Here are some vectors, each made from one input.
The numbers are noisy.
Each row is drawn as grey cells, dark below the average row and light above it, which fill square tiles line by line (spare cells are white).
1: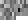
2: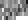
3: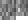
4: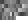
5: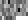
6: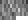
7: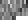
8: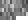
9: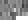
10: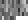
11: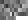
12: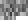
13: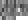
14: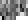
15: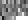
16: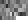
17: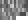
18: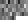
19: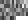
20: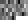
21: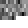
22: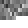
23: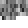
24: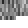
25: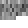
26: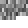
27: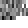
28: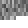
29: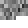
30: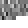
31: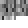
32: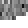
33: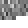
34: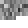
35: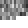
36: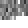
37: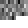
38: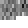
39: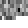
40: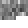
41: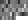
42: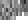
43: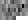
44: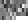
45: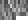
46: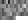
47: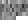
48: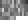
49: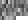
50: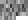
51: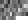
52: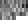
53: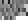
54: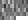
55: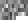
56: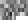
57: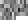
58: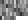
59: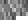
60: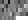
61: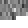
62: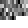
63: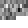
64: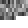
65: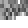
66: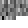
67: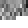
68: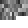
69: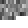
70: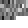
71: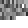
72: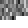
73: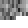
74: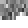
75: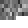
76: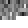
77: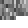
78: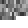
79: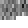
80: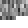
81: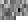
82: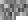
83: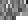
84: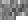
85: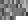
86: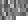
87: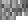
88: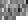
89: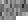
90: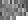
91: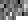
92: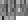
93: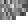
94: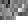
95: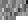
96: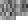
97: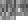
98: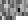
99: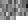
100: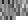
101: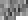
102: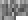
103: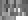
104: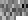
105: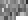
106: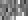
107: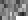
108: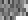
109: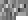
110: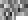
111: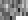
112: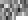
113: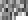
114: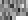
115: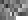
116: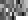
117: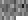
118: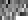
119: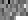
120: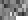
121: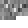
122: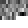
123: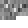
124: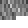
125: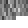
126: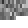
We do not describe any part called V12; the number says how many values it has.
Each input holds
a point on a 6-point line, together with either a point on a 6-point line, or a value of V12.
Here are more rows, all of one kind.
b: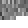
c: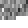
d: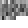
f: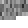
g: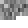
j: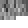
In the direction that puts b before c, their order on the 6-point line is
j, b, f, d, c, g.
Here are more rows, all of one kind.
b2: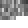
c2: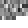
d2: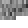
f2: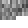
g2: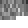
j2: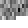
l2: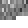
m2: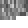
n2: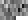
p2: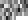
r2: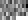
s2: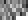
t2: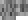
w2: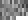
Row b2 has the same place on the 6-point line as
g2, m2, r2 and w2.
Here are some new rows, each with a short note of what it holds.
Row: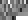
a point on a 6-point line and a value of V12
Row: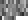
a point on each of two 6-point lines
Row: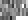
a point on each of two 6-point lines
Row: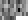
a point on each of two 6-point lines
